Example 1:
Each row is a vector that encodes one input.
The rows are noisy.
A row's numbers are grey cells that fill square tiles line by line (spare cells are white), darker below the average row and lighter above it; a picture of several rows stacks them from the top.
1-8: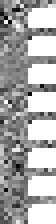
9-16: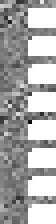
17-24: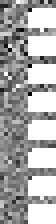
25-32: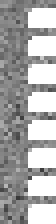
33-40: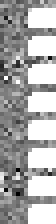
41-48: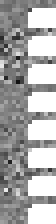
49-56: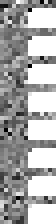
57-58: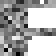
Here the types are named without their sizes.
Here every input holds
a node of each of two trees.
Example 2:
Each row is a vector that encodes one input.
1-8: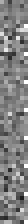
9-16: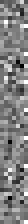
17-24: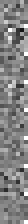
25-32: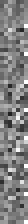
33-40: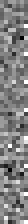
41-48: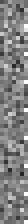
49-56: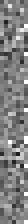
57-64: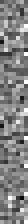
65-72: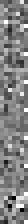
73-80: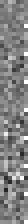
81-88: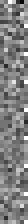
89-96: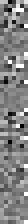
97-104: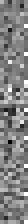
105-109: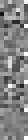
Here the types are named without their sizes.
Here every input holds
a true/false value, together with either a fixed value, or a node of a tree.
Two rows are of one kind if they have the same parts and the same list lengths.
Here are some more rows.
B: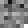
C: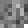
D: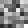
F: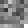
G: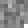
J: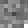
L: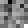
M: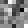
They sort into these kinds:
B, D, F, G, J, L, M
C

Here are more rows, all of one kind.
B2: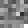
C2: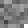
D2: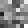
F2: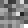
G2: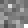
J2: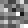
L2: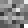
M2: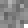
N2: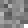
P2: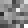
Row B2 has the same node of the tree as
C2, D2, F2 and P2.
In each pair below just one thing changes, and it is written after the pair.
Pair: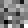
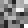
the true/false value
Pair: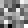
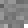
the true/false value
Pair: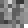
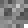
the node of the tree
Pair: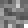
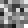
the true/false value
